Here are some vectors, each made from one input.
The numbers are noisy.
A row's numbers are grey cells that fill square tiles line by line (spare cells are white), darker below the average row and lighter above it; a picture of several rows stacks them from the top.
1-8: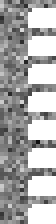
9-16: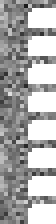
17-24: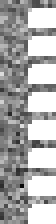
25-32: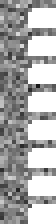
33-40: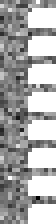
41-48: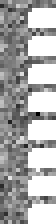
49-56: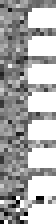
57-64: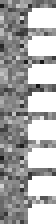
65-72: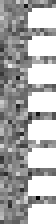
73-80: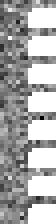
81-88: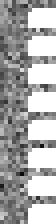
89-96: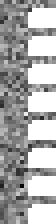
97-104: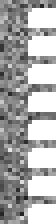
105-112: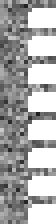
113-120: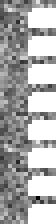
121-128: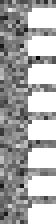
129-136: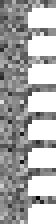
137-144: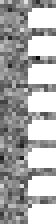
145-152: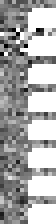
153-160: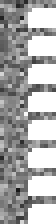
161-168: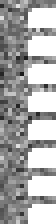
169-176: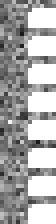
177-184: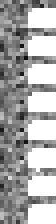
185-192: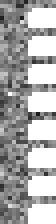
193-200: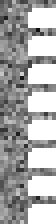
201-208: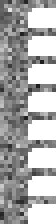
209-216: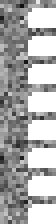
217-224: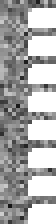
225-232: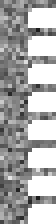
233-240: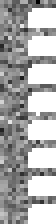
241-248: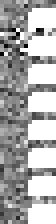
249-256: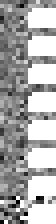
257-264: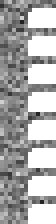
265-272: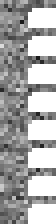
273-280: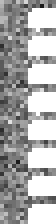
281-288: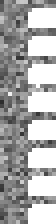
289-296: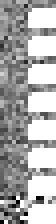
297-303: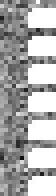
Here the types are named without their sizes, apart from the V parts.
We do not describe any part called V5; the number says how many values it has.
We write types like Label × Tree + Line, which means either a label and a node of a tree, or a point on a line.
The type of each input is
List(Circle × V5).
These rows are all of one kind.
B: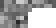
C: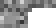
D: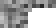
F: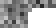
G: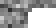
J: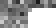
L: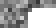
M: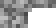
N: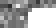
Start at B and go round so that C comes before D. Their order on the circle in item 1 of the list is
B, L, N, G, C, J, F, D, M.
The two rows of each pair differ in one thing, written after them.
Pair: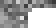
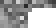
the value of V5 in item 2 of the list
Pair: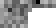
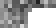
the place on the circle in item 2 of the list
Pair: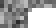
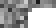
the value of V5 in item 1 of the list
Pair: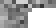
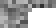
the value of V5 in item 1 of the list
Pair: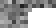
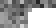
the place on the circle in item 1 of the list
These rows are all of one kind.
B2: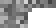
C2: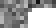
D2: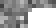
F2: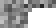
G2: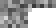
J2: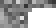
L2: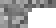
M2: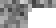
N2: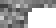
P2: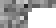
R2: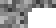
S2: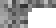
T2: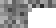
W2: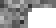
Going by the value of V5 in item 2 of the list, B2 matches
F2, G2 and N2.
